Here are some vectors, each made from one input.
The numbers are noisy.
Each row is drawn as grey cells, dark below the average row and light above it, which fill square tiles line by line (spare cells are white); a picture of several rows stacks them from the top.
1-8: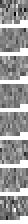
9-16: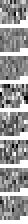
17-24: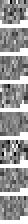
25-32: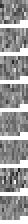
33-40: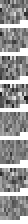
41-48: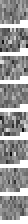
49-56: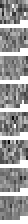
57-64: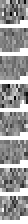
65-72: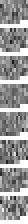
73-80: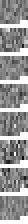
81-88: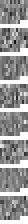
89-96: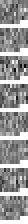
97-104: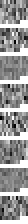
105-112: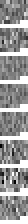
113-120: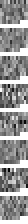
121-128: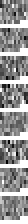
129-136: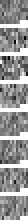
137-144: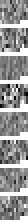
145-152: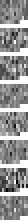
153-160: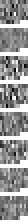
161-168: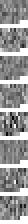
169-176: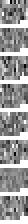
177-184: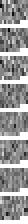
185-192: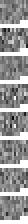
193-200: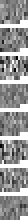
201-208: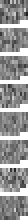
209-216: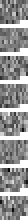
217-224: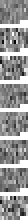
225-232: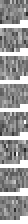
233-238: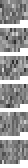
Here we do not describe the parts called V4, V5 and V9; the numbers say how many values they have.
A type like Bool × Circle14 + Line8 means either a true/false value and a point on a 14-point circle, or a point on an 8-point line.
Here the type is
Label6 × Label6 × Label6 × Label6 × (V4 × V5 + V9).
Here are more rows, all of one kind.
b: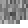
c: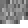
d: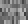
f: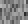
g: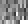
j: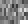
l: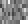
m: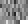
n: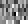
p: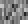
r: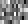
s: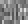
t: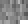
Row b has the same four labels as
g and n.
